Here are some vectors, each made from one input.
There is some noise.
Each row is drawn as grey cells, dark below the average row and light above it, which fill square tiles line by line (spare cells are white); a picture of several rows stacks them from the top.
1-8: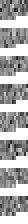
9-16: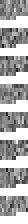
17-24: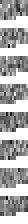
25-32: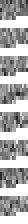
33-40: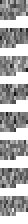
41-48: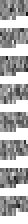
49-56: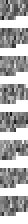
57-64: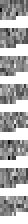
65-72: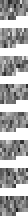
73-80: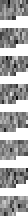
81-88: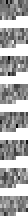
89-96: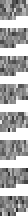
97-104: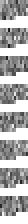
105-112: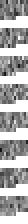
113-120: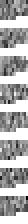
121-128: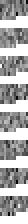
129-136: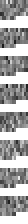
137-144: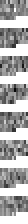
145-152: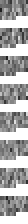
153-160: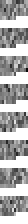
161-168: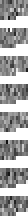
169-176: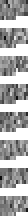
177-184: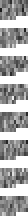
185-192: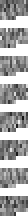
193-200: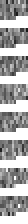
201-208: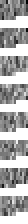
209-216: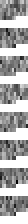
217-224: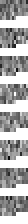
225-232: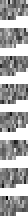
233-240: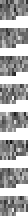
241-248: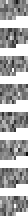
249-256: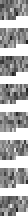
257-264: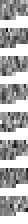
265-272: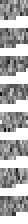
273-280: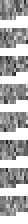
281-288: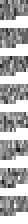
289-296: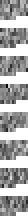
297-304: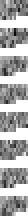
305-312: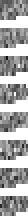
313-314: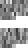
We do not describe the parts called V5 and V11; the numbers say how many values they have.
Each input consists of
a node of a 7-node tree, a true/false value and a value of V5, together with either a point on a 9-point line, or a value of V11.
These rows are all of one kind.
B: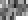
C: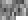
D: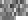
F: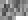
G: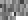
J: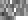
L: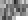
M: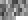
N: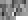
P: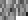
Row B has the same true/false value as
C, D and L.
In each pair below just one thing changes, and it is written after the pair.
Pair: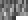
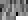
the place on the 9-point line
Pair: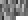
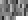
the value of V5
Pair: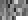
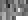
the node of the tree
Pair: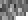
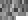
the value of V5
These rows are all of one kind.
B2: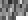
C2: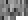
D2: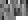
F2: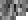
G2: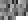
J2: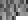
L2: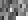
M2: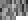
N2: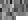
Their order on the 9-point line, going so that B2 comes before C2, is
M2, N2, J2, F2, B2, L2, G2, C2, D2.
